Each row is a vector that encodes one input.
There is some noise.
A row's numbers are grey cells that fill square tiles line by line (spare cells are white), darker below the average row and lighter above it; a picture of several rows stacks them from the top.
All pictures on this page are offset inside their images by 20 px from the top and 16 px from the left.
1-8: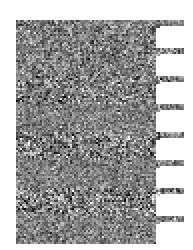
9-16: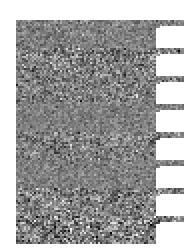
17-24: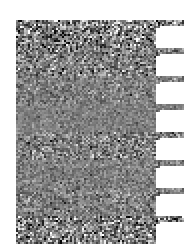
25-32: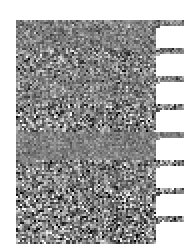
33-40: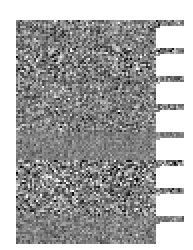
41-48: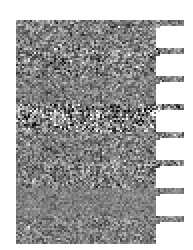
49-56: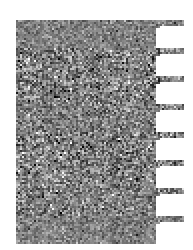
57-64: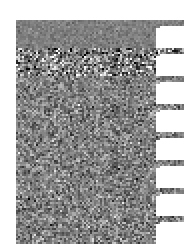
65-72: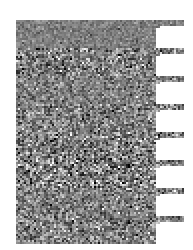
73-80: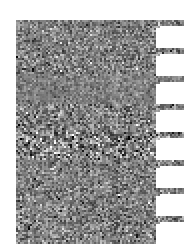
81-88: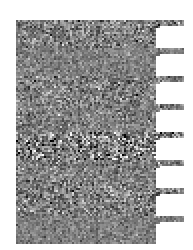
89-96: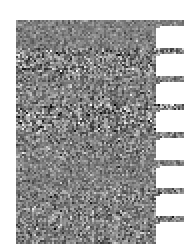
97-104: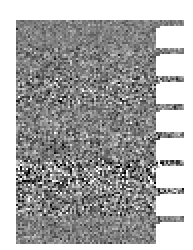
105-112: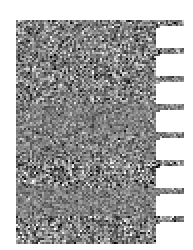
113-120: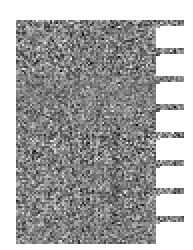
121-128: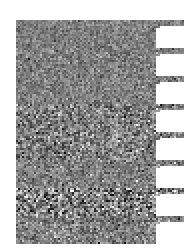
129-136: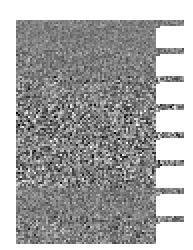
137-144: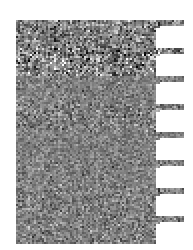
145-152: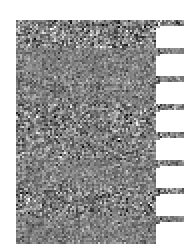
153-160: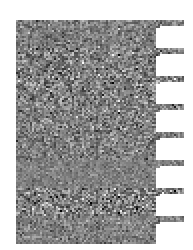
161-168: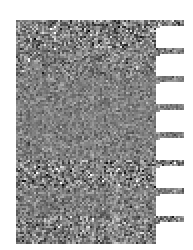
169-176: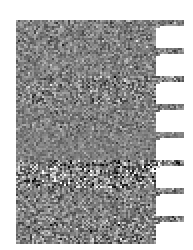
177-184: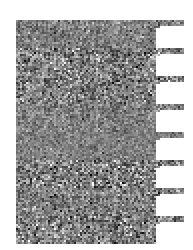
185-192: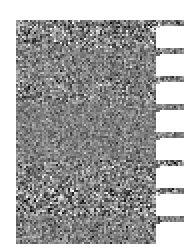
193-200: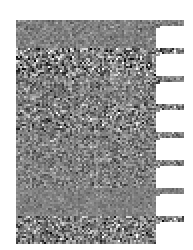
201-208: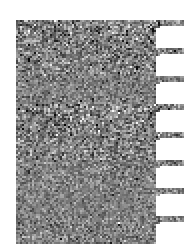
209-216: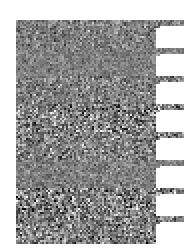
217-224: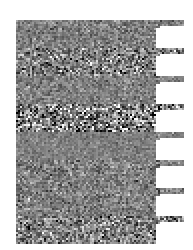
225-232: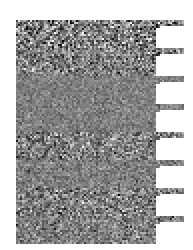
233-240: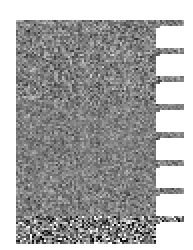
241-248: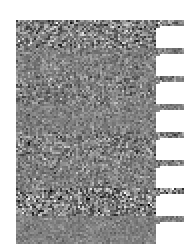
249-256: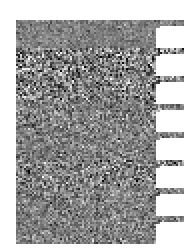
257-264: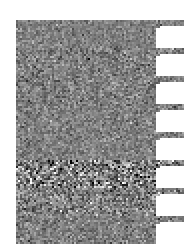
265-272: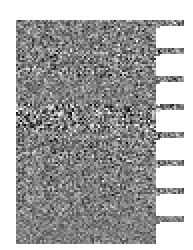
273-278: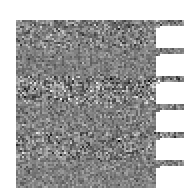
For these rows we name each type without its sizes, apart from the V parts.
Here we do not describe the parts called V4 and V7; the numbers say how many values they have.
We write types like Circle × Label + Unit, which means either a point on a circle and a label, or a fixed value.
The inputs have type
(Bool × Bool × Bool × Bool × (Circle + Unit) × Line + V7) × V4.
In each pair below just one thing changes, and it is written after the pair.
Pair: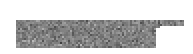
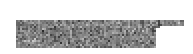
one of the four true/false values
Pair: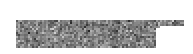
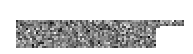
one of the four true/false values
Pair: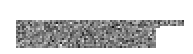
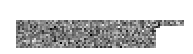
one of the four true/false values
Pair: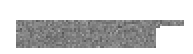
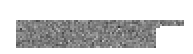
one of the four true/false values
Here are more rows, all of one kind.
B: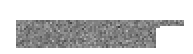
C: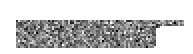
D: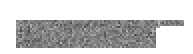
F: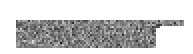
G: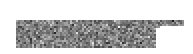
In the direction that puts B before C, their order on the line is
F, G, D, B, C.
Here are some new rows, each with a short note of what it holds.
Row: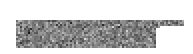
a point on a circle, a point on a line, four true/false values and a value of V4
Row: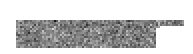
a point on a line, four true/false values and a value of V4
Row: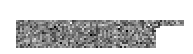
a value of V4 and a value of V7
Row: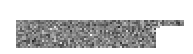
a point on a line, four true/false values and a value of V4
